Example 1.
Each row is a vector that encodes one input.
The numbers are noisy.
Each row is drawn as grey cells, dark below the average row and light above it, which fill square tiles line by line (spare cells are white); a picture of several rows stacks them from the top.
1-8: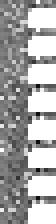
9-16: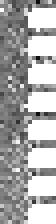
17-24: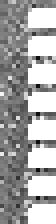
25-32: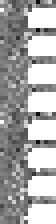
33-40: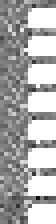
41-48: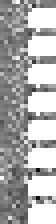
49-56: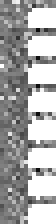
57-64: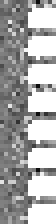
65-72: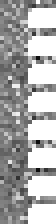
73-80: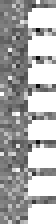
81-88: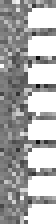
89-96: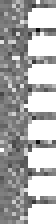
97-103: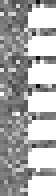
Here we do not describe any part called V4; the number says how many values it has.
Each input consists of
either a point on a 5-point line and a true/false value, or a value of V4.
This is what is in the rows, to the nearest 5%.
About 55% of them hold a point on a 5-point line and a true/false value. The rest hold a value of V4.
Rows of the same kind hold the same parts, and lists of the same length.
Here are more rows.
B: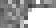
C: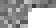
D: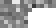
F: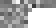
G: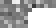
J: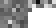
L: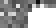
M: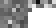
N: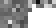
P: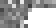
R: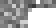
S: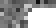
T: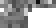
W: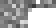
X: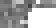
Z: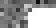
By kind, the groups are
B, C, D, F, G, P, R, W, X
J, L, M, N, S, T, Z

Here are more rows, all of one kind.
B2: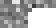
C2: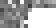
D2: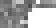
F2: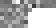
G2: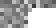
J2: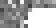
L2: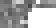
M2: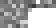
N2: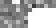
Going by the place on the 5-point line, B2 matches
D2, L2 and N2.
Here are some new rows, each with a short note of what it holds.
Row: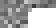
a point on a 5-point line and a true/false value
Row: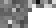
a value of V4
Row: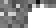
a value of V4
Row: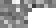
a point on a 5-point line and a true/false value
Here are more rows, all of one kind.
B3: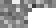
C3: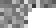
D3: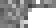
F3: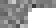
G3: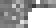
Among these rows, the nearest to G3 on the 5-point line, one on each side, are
B3 and C3.
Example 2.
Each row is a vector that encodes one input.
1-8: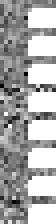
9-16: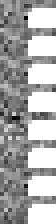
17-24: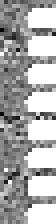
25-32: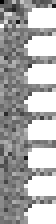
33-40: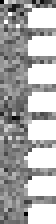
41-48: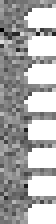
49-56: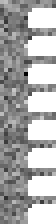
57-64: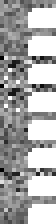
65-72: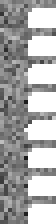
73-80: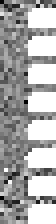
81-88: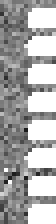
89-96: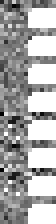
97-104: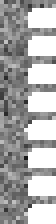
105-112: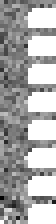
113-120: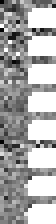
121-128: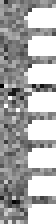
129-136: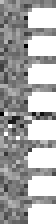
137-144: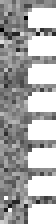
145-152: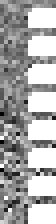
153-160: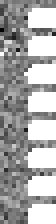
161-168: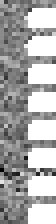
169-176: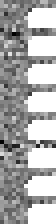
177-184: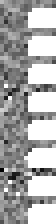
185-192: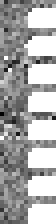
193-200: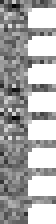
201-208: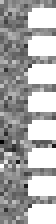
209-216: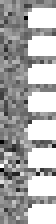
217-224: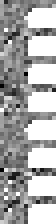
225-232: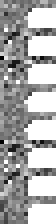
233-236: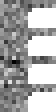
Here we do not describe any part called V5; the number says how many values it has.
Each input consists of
either a point on a 10-point circle and a true/false value, or a value of V5.
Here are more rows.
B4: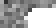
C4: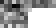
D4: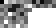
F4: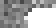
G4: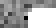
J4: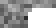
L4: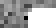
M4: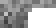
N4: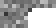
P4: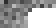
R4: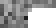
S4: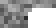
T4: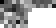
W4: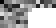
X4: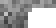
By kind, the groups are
B4, F4, G4, J4, L4, M4, N4, P4, R4, S4, X4
C4, D4, T4, W4

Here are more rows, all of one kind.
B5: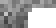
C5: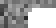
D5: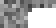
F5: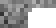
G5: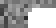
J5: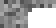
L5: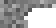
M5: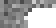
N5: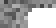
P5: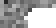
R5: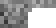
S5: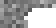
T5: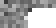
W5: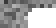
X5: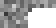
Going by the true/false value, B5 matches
C5, F5, G5 and R5.
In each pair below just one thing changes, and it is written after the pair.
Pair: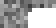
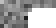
the true/false value
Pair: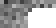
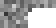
the place on the 10-point circle
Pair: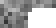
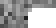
the place on the 10-point circle
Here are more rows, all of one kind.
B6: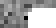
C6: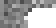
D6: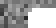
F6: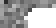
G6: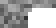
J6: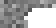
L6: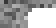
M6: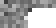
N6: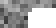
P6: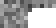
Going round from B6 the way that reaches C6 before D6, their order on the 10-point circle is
B6, P6, G6, N6, M6, F6, J6, C6, D6, L6.
